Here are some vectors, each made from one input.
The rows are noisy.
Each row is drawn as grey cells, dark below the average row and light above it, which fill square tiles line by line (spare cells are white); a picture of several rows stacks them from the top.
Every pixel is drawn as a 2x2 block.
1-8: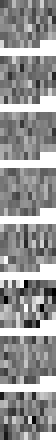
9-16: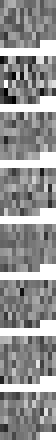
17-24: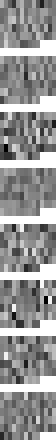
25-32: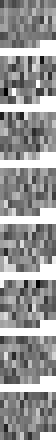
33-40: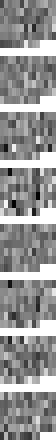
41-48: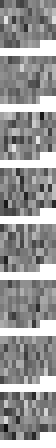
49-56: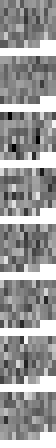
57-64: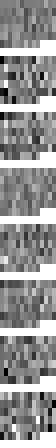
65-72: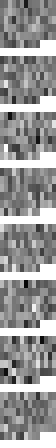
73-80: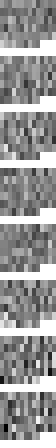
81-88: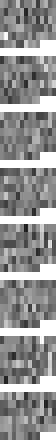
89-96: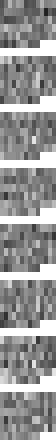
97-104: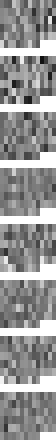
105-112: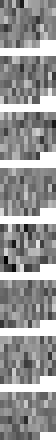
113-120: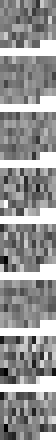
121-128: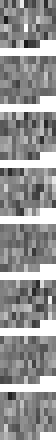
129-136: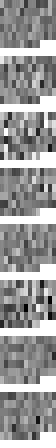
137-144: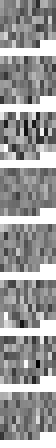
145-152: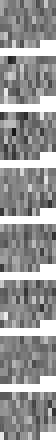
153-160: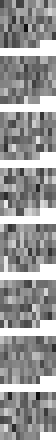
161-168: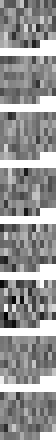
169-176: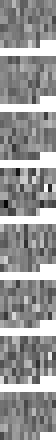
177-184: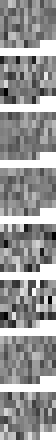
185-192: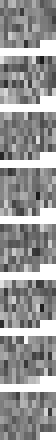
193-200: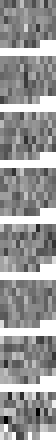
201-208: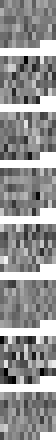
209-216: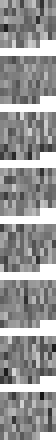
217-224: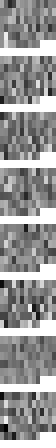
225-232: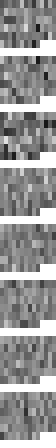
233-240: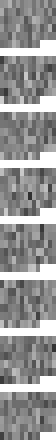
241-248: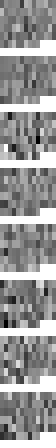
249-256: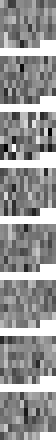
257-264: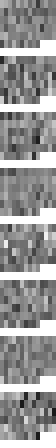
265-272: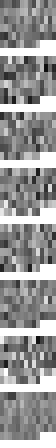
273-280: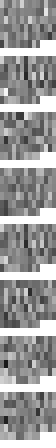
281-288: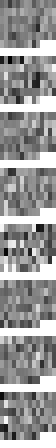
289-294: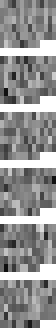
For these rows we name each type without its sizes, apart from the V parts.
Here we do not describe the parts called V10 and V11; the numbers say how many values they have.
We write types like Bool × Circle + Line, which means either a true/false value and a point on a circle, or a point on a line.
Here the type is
Bool × Bool × Bool + Circle + Tree + Unit + V10 × V11.
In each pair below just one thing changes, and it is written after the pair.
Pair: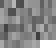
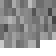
the value of V10
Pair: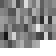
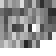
the value of V11
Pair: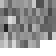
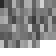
the value of V11
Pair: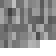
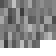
the value of V11
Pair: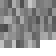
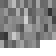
the value of V11
